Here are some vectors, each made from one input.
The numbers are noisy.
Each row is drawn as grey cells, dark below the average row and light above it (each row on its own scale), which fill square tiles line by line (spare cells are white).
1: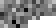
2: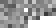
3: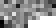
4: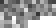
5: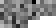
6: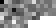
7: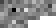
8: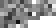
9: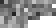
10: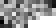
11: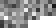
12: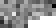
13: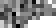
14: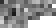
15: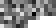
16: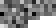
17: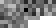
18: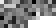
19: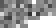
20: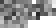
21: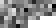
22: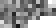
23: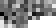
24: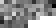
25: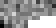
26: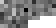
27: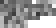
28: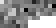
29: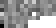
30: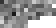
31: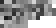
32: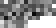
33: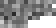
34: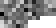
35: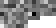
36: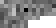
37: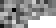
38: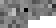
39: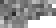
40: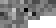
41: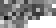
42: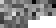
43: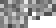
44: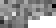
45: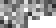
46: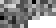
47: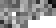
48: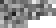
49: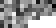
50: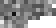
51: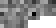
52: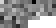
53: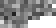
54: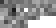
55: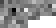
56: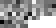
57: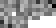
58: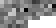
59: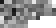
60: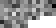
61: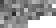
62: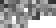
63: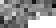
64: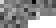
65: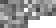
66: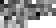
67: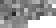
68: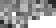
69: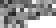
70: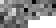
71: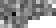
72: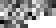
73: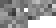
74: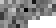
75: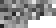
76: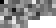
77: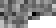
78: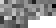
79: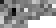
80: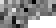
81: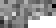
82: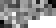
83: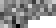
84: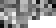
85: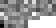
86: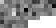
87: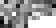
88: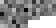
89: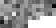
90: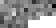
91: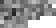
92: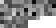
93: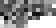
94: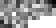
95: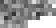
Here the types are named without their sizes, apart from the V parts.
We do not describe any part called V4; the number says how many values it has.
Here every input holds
either a point on a line, or a true/false value and a value of V4.
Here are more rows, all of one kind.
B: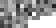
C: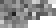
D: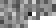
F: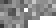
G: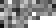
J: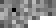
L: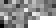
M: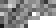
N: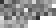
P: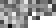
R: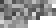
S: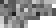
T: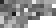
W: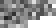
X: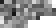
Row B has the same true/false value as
G, M, R and T.
